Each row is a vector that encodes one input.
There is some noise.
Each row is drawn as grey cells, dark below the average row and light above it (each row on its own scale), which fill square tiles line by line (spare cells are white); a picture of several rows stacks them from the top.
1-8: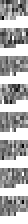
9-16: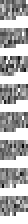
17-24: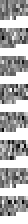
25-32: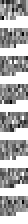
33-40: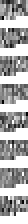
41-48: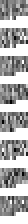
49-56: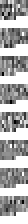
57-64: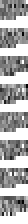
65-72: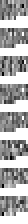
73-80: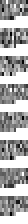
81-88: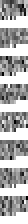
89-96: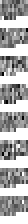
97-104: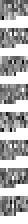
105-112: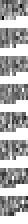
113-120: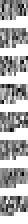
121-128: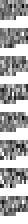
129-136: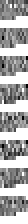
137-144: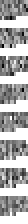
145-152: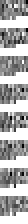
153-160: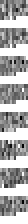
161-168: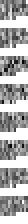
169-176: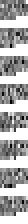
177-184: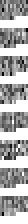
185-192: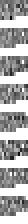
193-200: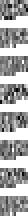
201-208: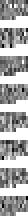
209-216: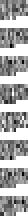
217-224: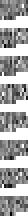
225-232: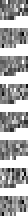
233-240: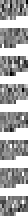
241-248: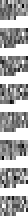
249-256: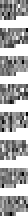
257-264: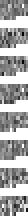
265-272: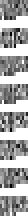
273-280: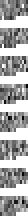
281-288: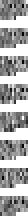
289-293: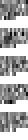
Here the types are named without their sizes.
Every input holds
a list of points on a circle.
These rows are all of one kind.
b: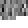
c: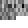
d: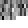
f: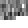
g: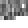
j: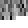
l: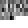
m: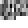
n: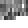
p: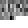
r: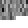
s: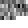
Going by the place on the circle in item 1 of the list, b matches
l, p and r.
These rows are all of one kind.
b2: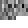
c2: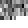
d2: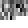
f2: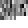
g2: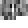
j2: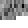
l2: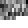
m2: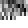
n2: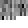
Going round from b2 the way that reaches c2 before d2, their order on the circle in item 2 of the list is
b2, c2, f2, j2, d2, m2, g2, n2, l2.
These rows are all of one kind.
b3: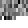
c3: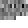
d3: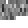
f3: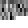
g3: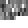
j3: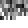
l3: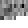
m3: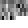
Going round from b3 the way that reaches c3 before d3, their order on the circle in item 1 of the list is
b3, c3, l3, j3, m3, f3, d3, g3.
